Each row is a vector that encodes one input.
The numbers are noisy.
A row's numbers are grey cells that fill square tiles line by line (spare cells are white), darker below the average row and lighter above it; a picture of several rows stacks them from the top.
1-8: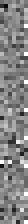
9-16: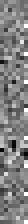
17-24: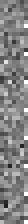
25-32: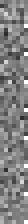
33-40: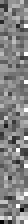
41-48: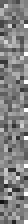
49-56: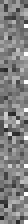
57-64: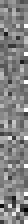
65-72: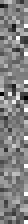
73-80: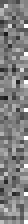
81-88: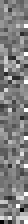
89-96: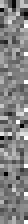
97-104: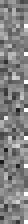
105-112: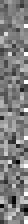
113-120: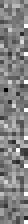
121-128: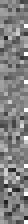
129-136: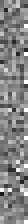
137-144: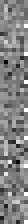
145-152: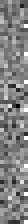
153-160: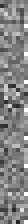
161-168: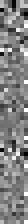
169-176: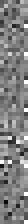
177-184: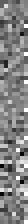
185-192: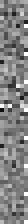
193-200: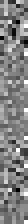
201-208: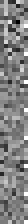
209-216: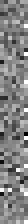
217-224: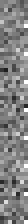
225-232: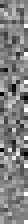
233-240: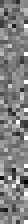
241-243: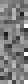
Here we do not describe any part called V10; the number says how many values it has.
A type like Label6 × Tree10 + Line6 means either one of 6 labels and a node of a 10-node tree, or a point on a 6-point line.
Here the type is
(Bool × Line5 + V10) × (Circle6 + Unit) + Line7.
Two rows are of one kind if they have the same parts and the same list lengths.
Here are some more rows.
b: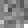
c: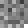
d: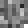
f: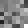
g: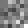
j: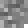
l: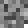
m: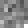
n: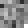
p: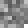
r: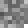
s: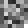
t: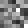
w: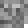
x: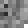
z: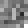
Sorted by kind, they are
b, j, m, p, r
c, n, w, z
d, g, x
f, l
s, t

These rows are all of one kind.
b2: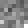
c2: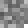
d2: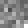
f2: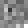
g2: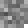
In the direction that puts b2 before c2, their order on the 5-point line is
d2, b2, g2, c2, f2.
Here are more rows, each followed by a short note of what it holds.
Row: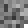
a point on a 6-point circle and a value of V10
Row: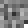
a point on a 6-point circle, a point on a 5-point line and a true/false value
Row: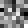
a point on a 7-point line
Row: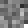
a point on a 6-point circle, a point on a 5-point line and a true/false value
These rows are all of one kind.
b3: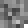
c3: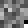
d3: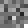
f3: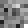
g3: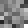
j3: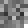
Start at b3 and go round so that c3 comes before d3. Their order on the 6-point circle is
b3, f3, g3, c3, d3, j3.
